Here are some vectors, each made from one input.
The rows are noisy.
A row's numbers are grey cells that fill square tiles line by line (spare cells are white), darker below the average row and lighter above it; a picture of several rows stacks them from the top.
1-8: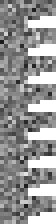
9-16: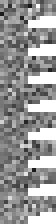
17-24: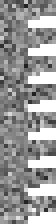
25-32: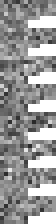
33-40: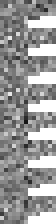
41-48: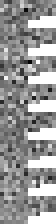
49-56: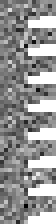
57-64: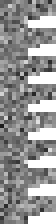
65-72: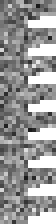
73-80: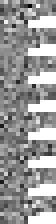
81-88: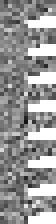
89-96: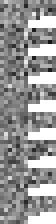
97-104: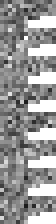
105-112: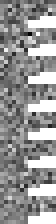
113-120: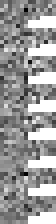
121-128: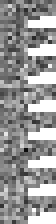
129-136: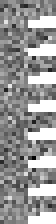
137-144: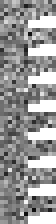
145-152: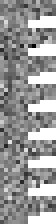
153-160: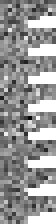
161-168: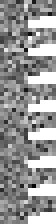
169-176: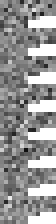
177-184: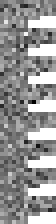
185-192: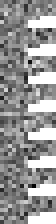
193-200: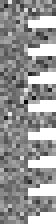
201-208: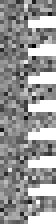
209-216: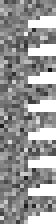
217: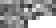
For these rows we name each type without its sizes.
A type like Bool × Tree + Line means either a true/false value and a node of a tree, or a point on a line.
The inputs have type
(Circle + Unit) × List(Line).
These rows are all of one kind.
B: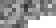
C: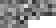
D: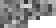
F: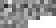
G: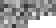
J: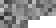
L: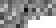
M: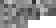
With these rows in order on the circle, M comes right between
C and F.
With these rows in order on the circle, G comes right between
B and F.
